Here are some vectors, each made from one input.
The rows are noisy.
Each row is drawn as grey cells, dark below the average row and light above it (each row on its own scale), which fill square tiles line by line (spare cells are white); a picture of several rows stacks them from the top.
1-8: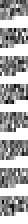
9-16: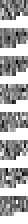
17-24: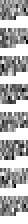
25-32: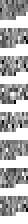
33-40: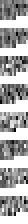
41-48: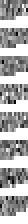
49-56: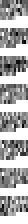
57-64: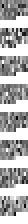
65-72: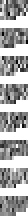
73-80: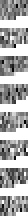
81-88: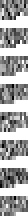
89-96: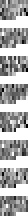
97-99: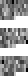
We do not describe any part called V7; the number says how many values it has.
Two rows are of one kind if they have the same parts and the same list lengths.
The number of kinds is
2.
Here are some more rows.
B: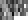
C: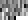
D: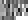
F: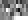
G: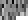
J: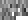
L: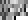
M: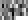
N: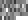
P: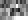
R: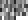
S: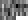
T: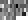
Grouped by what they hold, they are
B, C, D, F, G, M, N, P, R, S, T
J, L

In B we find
a true/false value and a value of V7.
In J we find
a point on a 4-point line and a true/false value.
